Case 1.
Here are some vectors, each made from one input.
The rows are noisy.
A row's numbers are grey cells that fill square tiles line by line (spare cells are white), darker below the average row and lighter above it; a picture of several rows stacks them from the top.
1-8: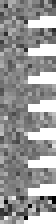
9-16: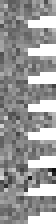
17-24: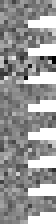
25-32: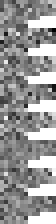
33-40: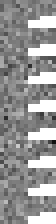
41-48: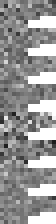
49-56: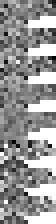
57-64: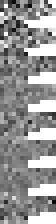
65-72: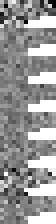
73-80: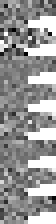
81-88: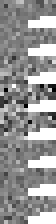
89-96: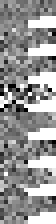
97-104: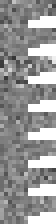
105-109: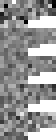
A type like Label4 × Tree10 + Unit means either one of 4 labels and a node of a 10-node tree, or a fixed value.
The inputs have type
Bool × Bool × Bool × Bool × Line9 × Line9.
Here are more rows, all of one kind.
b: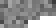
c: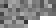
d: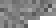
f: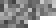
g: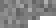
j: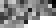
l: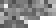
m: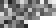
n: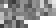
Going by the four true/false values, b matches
d, l and m.
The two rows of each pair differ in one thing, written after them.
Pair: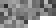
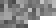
the place on one of the two 9-point lines
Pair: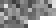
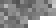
one of the four true/false values
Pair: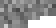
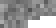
the place on one of the two 9-point lines
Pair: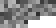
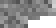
one of the four true/false values
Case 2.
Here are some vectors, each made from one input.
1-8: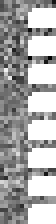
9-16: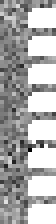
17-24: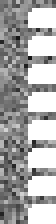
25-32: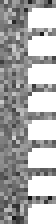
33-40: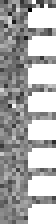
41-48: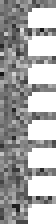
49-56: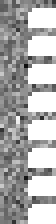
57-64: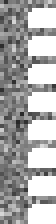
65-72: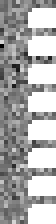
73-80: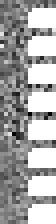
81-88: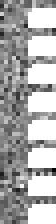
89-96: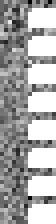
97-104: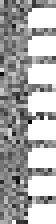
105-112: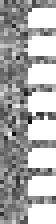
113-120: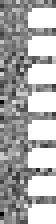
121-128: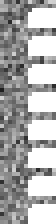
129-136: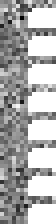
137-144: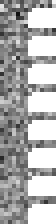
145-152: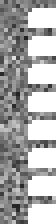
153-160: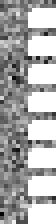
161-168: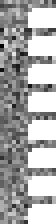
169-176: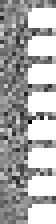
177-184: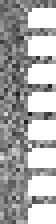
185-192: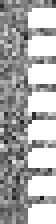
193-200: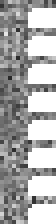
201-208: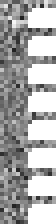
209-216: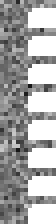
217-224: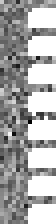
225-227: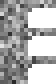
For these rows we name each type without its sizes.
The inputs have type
List(Line).
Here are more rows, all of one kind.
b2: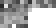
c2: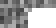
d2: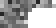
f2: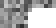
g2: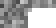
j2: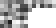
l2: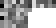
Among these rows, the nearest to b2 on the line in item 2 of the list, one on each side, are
c2 and g2.
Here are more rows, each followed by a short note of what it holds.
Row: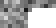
a list of one item
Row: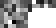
the empty list
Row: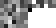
the empty list
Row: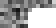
a list of two items
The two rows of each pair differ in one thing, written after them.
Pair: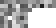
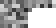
the place on the line in item 1 of the list
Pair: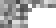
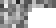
the place on the line in item 2 of the list
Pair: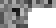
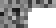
the place on the line in item 2 of the list
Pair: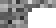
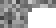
the place on the line in item 1 of the list
